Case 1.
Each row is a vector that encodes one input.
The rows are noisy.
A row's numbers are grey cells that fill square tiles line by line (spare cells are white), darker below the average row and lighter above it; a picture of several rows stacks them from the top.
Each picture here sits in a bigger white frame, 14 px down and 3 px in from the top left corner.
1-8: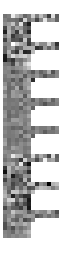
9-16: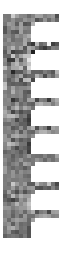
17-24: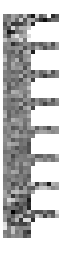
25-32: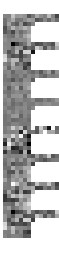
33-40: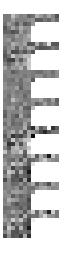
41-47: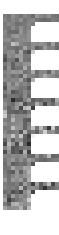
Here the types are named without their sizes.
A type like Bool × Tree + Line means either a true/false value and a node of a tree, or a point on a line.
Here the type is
Bool × Line.
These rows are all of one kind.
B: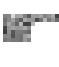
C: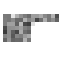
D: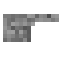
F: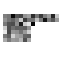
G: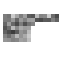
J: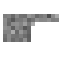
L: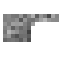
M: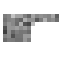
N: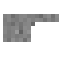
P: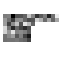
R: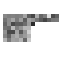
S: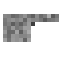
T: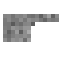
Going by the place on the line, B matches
L, R and S.
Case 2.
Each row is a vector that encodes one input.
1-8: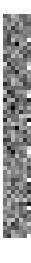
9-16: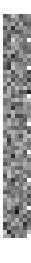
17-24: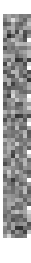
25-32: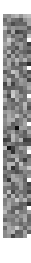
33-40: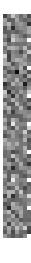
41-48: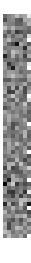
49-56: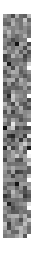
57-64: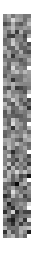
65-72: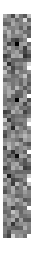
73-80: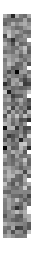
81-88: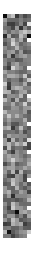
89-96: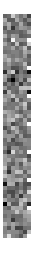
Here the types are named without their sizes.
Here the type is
Label × Line.
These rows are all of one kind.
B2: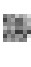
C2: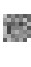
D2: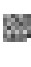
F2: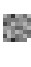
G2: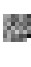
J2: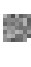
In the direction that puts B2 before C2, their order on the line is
F2, B2, D2, C2, G2, J2.
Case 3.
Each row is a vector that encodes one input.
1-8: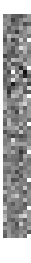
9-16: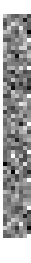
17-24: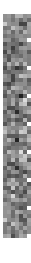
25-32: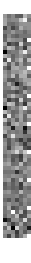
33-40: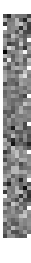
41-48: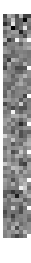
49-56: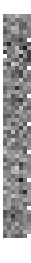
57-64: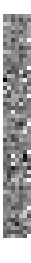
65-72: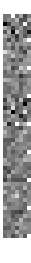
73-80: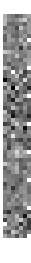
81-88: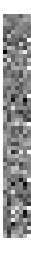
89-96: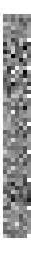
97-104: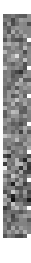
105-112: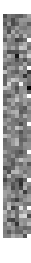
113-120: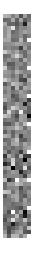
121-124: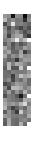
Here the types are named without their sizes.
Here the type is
Label + Line × Line.
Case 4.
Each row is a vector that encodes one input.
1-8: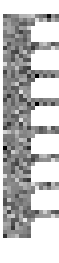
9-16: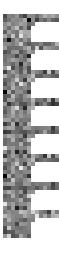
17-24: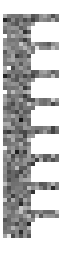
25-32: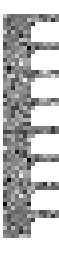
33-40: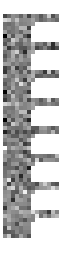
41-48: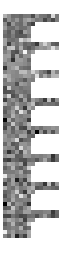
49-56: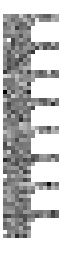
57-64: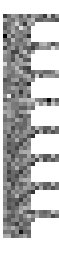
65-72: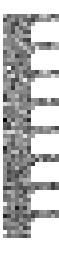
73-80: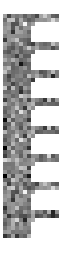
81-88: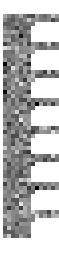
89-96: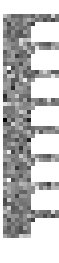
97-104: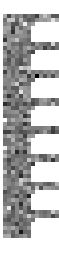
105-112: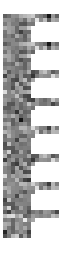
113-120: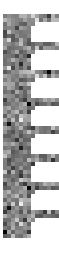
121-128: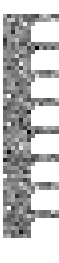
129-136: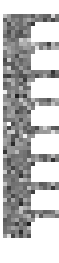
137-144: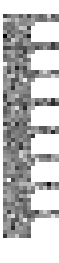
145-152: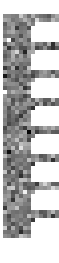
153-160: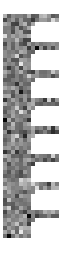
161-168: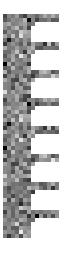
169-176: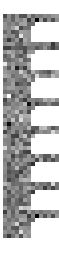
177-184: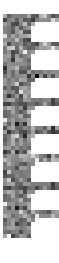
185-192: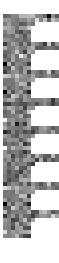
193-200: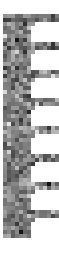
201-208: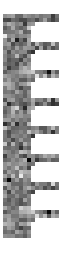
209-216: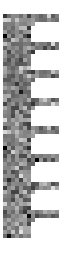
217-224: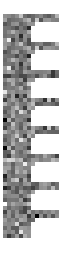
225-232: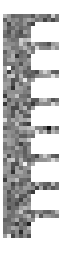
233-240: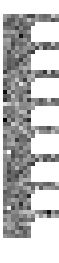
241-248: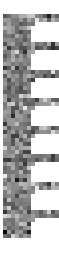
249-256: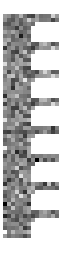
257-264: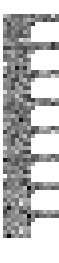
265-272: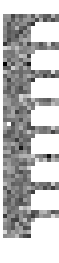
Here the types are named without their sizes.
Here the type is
Circle + Line.
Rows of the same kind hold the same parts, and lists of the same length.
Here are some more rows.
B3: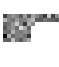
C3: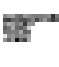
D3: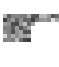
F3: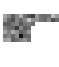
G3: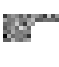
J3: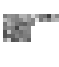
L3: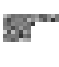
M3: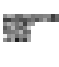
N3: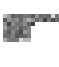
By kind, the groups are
B3, C3, D3, G3, M3
F3, J3, L3, N3

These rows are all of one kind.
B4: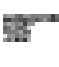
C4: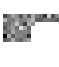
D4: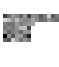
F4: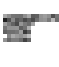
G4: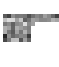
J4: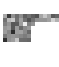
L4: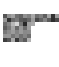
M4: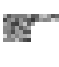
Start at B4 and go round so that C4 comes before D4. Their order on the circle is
B4, L4, C4, D4, G4, J4, M4, F4.
